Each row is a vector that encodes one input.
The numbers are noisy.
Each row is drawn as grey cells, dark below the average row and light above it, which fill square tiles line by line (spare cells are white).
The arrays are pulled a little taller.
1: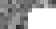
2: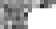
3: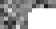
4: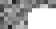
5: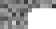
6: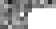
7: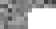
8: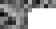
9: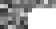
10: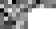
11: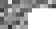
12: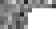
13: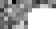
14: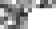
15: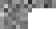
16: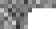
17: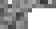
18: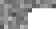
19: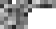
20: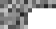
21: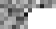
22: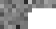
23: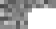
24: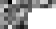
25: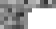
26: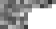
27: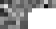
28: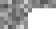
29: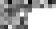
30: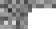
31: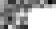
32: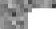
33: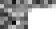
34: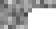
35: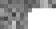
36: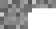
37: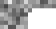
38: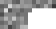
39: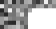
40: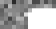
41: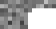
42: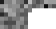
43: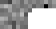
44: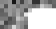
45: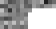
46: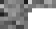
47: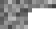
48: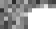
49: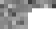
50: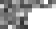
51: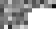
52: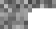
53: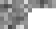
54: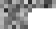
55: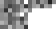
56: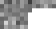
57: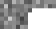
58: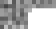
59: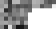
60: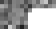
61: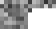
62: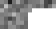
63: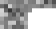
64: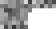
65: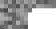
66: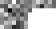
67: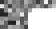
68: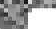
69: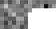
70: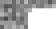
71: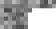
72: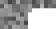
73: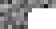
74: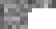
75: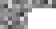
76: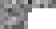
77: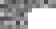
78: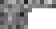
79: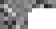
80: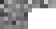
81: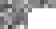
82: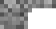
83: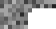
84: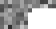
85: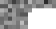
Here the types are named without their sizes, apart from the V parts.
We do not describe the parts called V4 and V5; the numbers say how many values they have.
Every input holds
a point on each of two lines, a true/false value, a value of V4 and a value of V5.
